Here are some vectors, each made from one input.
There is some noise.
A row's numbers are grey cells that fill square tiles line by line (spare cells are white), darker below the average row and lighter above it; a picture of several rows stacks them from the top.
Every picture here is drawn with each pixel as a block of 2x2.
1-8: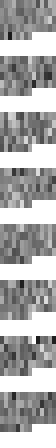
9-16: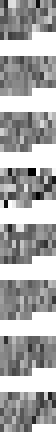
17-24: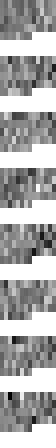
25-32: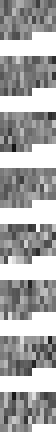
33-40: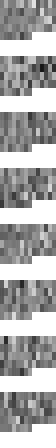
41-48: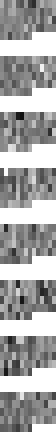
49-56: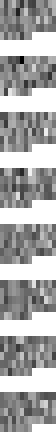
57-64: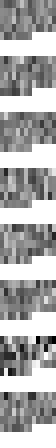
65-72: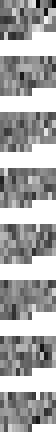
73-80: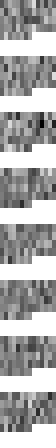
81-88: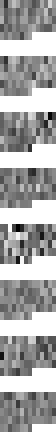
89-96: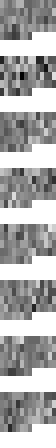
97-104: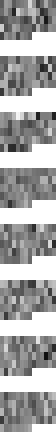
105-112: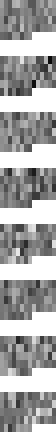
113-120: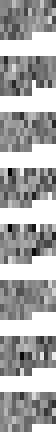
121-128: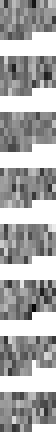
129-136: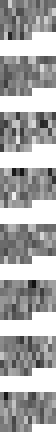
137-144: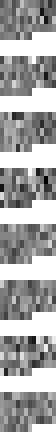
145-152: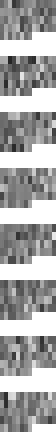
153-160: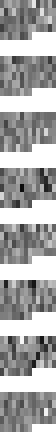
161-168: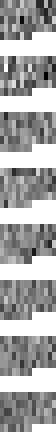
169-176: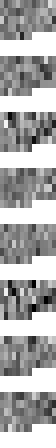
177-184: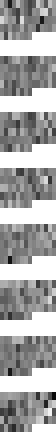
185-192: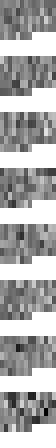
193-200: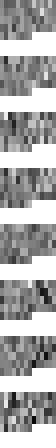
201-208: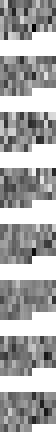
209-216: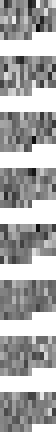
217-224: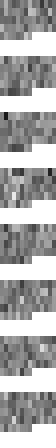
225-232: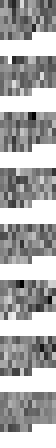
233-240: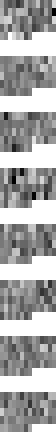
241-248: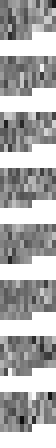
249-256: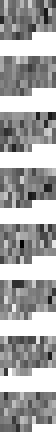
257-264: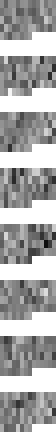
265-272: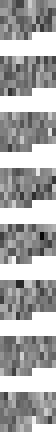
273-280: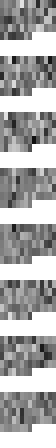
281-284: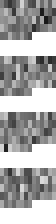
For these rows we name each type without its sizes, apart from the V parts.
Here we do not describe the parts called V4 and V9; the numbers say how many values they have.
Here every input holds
a point on a line, together with either a node of each of two trees, or a value of V4 and a value of V9.
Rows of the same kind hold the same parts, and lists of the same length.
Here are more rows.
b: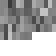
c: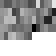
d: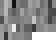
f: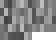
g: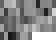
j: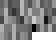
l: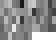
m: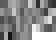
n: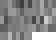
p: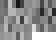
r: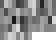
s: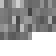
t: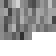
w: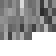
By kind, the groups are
b, f, g, m, n, s, t
c, d, j, l, p, r, w

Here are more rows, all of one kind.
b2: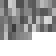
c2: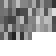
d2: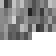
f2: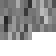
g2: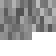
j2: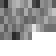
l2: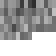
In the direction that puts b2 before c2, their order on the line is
j2, d2, b2, c2, l2, g2, f2.
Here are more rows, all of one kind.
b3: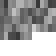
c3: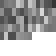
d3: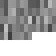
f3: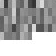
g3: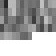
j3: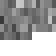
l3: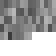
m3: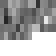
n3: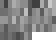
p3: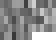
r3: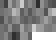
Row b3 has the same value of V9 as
g3, l3, m3 and r3.
